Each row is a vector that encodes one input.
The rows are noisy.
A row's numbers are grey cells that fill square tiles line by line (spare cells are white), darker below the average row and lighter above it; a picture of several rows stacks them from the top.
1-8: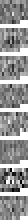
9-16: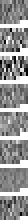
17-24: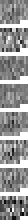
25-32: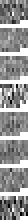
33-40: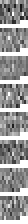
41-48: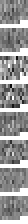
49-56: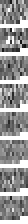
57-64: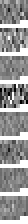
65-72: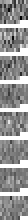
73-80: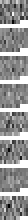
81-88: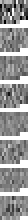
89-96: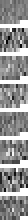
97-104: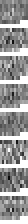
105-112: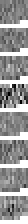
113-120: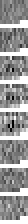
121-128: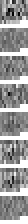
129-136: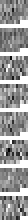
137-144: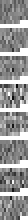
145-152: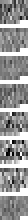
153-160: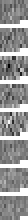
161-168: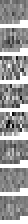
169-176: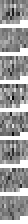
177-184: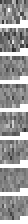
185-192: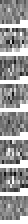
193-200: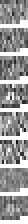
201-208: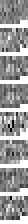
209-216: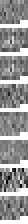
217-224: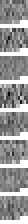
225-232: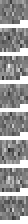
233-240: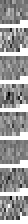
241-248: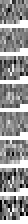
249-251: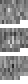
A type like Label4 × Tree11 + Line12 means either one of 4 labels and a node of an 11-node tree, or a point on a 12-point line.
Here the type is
(Circle8 + Label7) × Line5 + List3(Line4).
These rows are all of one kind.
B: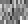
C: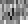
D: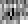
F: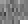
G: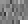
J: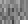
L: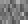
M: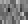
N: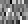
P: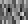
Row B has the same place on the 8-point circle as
D, L and M.
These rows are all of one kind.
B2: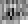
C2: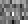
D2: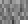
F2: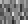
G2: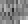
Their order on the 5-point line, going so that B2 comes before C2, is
D2, F2, B2, C2, G2.
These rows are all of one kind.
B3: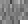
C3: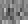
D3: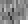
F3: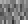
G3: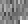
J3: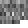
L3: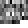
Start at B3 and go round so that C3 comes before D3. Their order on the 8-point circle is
B3, L3, C3, D3, F3, J3, G3.
